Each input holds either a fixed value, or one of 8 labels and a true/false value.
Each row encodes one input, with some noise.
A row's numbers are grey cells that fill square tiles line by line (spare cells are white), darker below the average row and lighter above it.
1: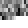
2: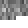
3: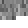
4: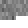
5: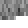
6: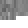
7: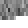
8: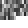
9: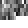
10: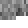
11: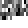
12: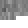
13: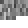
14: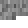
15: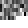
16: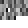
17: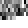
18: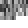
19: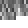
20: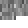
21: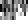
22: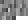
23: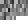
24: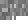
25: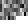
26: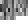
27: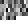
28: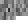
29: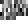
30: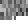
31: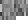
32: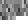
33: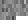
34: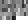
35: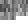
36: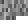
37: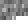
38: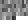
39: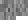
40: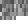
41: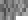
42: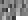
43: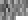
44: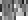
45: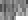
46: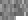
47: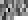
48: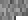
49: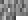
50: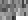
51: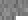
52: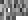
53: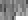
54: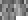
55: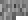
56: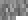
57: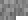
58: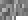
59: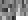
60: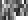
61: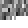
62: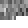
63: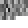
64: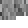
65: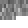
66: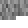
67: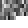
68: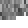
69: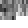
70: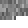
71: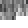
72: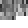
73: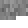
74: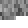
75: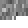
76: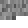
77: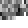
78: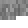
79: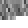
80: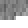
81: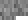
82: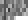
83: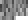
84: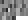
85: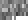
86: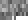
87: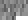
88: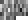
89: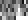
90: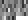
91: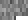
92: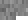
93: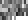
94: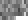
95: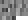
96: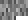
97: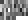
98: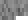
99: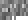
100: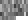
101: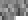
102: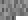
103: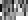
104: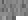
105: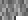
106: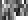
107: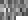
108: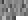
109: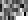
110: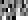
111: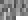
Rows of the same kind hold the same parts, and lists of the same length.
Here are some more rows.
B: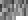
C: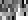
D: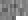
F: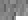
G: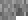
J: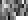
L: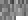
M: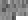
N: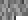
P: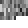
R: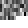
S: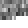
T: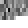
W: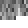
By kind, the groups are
B, C, D, F, G, L, M, N, P, S, T, W
J, R

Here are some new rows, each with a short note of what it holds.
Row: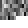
a fixed value
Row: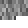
one of 8 labels and a true/false value
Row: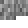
one of 8 labels and a true/false value
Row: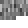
one of 8 labels and a true/false value
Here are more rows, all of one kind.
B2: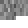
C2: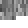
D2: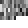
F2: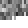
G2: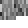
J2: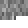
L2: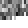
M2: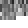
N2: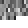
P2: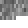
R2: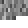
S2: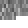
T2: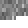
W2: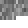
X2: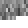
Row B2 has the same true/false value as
C2, G2, R2 and X2.
